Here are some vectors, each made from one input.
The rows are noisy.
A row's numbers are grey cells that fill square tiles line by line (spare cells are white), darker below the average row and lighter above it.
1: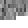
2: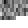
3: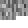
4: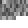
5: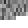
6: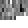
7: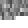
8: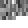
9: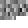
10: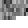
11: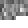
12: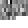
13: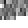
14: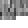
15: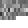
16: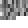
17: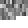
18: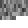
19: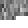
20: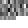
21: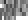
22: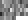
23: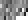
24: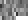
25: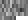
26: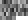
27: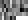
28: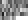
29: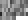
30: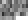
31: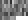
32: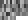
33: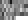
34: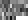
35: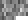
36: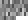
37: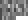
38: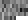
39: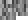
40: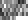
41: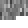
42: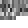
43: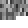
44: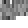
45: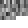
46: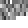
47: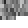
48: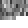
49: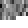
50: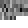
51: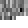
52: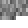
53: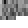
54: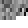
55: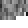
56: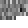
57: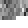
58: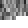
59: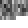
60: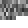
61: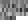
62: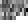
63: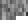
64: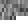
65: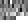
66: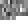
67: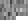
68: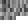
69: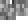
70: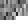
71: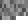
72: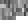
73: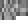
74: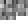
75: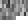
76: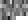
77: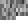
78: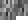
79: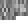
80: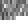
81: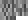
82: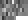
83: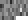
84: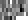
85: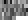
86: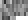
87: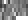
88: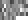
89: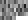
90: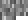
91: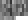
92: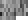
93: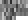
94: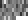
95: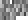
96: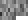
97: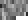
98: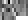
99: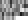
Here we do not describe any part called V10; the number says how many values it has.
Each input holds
a value of V10, together with either a point on a 6-point line, or a node of an 8-node tree.
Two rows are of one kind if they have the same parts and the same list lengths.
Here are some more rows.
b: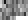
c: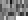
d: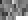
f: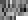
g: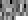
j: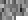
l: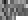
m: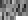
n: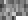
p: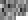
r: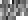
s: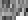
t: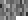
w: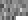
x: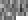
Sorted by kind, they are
b, f, j, l, p, r, s, x
c, d, g, m, n, t, w

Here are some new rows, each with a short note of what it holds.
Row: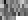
a point on a 6-point line and a value of V10
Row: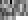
a node of an 8-node tree and a value of V10
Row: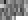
a point on a 6-point line and a value of V10
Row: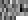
a point on a 6-point line and a value of V10
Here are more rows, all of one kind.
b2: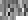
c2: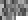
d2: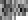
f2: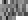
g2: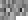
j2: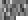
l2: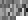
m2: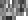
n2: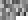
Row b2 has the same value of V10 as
g2, l2 and n2.
